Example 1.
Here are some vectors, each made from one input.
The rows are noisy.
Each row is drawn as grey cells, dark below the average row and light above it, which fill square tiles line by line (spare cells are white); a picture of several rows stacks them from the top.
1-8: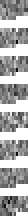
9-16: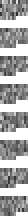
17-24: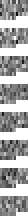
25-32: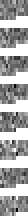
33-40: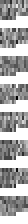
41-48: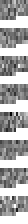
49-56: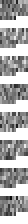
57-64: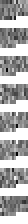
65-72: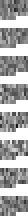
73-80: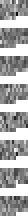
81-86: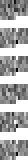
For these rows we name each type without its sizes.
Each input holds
a label, together with either a fixed value, or a node of a tree.
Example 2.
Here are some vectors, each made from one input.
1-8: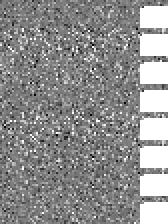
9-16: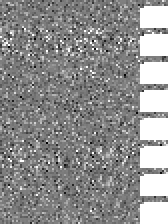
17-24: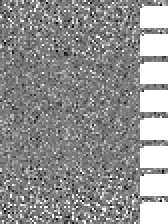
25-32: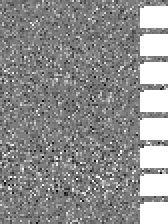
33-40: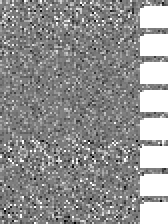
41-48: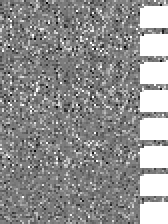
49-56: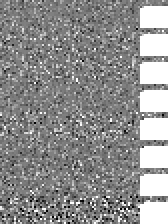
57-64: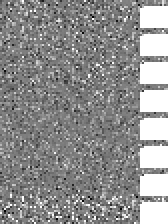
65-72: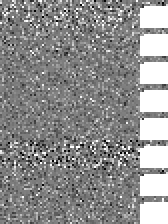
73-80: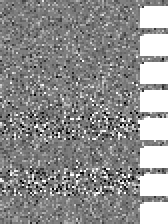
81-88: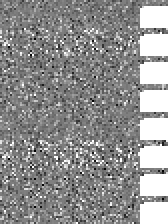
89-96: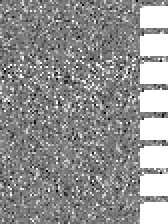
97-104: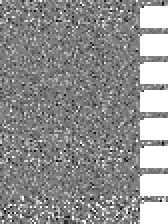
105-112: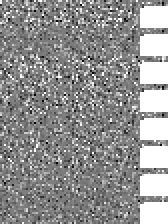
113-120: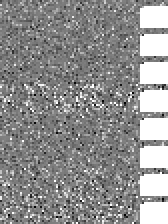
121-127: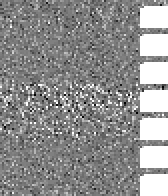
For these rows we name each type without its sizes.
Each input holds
a list of points on a line.
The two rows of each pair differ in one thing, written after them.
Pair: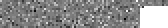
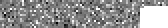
the place on the line in item 1 of the list
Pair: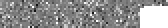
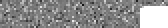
the place on the line in item 2 of the list
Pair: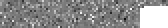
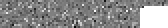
the place on the line in item 1 of the list
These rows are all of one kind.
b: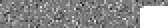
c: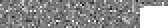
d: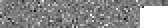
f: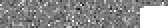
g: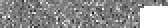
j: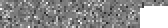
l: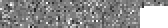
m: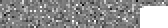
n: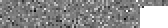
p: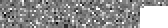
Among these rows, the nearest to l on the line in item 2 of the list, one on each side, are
n and p.
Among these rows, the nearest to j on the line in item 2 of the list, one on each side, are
c and m.
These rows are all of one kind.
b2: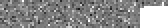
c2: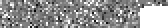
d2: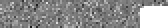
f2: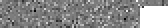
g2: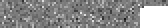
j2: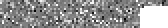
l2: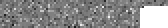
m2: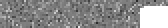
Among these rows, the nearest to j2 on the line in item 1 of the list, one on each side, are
f2 and g2.
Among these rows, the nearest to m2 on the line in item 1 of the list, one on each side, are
d2 and g2.
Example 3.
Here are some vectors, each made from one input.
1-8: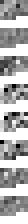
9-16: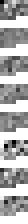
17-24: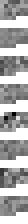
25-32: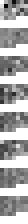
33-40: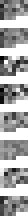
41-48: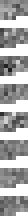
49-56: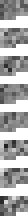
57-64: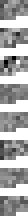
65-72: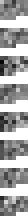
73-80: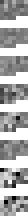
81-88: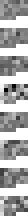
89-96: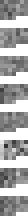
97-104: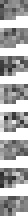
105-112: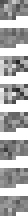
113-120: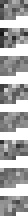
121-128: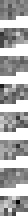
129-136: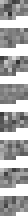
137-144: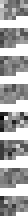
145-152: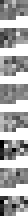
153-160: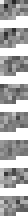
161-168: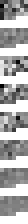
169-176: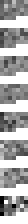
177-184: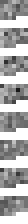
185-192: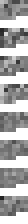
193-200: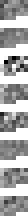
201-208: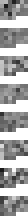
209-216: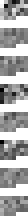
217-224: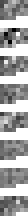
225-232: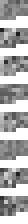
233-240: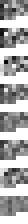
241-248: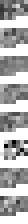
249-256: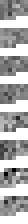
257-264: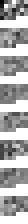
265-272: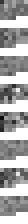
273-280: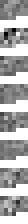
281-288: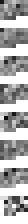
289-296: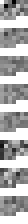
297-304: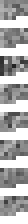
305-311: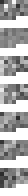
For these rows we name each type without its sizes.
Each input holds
a list of points on a line.
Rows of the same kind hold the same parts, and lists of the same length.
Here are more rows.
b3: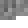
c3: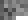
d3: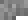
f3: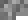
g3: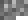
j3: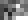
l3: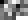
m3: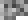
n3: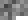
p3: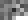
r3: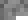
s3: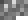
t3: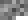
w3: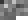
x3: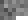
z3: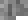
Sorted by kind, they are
b3, f3, l3, m3, r3
c3, d3, g3, j3, n3, s3, w3, x3, z3
p3, t3

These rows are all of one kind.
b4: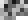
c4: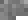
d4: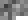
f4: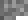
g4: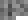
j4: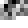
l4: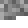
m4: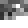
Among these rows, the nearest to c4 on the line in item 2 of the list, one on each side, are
l4 and m4.
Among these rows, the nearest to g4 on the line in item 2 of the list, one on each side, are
b4 and j4.
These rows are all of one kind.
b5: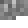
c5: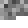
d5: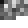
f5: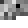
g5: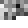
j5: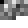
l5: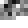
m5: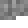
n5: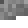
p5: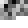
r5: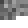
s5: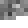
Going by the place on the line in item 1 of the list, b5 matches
d5, g5, l5 and s5.
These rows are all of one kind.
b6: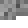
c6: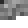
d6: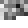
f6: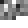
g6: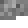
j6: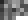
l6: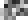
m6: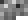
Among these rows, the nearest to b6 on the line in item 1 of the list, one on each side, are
g6 and l6.
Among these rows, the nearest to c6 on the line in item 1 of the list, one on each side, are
d6 and m6.
